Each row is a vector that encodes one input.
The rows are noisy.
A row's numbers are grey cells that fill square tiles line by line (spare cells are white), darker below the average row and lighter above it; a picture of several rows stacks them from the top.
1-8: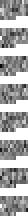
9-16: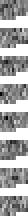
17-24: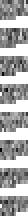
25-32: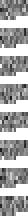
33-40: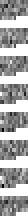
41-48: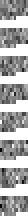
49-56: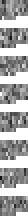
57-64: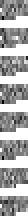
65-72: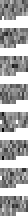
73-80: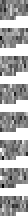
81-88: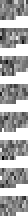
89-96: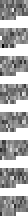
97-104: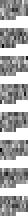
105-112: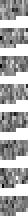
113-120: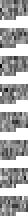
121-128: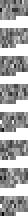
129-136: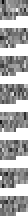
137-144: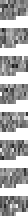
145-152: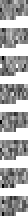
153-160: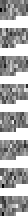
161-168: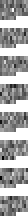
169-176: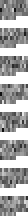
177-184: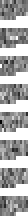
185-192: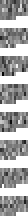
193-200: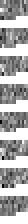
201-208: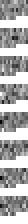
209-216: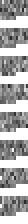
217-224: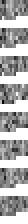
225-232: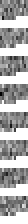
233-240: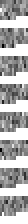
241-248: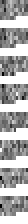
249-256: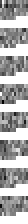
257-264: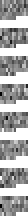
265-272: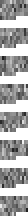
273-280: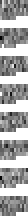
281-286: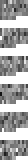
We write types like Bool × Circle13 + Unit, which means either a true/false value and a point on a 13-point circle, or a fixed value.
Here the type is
Bool × Bool × Bool × (Circle8 + Unit) × Label8.
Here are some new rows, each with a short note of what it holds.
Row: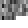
a point on an 8-point circle, one of 8 labels and three true/false values
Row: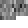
one of 8 labels and three true/false values
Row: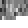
one of 8 labels and three true/false values
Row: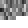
a point on an 8-point circle, one of 8 labels and three true/false values
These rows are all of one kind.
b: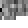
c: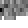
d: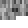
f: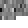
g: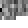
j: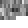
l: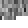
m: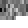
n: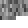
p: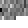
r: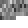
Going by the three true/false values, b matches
c, f, g and p.
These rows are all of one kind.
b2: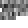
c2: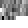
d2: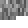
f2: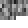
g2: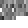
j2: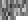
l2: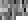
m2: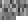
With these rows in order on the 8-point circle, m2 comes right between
c2 and l2.
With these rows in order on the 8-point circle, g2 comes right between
f2 and j2.
